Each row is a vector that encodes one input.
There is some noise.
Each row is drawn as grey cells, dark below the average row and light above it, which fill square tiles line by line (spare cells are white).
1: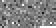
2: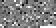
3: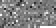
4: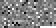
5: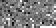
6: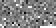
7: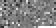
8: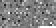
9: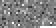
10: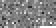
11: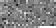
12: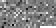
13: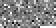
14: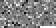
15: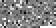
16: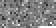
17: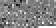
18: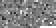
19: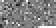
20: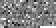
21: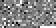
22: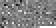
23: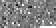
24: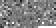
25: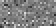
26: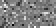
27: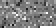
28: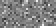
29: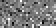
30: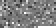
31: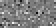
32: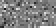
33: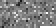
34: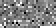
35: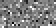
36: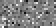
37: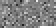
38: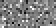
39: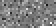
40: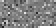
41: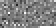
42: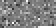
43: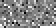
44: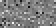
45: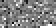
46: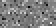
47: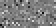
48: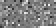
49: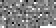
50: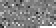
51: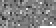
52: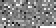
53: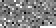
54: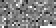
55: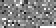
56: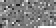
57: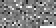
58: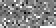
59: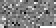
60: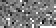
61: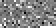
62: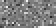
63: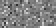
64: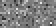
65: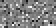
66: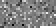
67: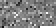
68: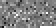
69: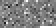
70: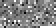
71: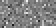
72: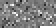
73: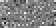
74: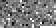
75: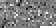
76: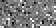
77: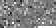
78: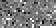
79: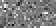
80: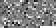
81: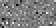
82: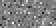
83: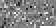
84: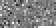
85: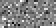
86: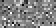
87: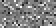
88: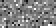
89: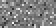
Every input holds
either a point on an 8-point circle, or a fixed value, or a node of an 8-node tree and a true/false value.
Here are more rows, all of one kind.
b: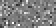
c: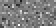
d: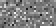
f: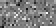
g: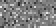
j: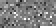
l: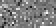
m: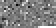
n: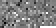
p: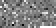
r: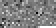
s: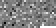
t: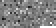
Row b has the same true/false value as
c, m, r and t.
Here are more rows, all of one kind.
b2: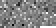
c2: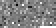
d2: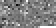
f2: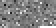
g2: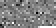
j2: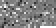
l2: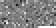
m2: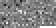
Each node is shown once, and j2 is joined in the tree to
c2, d2 and l2.
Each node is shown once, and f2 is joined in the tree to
c2.
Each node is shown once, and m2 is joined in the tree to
g2 and l2.
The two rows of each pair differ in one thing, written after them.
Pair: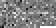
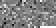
the node of the tree
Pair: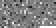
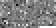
the node of the tree
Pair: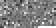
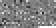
the node of the tree
